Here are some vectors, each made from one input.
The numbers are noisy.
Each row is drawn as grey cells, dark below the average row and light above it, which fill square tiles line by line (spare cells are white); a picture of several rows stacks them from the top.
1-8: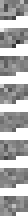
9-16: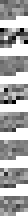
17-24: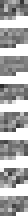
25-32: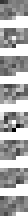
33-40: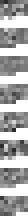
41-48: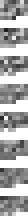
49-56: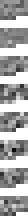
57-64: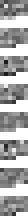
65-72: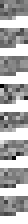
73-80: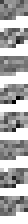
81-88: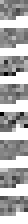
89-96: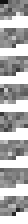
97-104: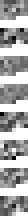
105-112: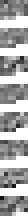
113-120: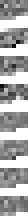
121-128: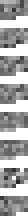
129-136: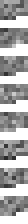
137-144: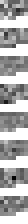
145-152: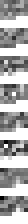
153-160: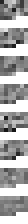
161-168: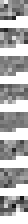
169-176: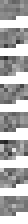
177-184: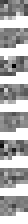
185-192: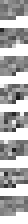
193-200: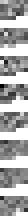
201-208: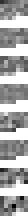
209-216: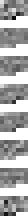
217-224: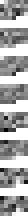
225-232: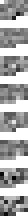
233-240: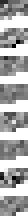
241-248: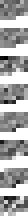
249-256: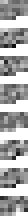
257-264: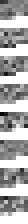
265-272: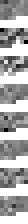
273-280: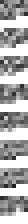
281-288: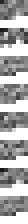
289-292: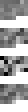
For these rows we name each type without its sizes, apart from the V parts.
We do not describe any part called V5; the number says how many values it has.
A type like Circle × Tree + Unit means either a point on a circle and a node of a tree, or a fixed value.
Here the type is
Bool × V5 + Circle × Circle.
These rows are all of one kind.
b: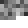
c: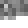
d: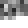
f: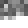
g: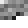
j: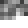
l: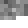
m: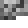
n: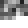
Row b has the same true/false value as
g, l and m.
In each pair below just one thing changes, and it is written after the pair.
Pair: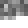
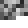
the value of V5
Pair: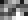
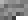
the value of V5
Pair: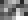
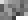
the value of V5
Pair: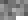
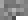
the true/false value
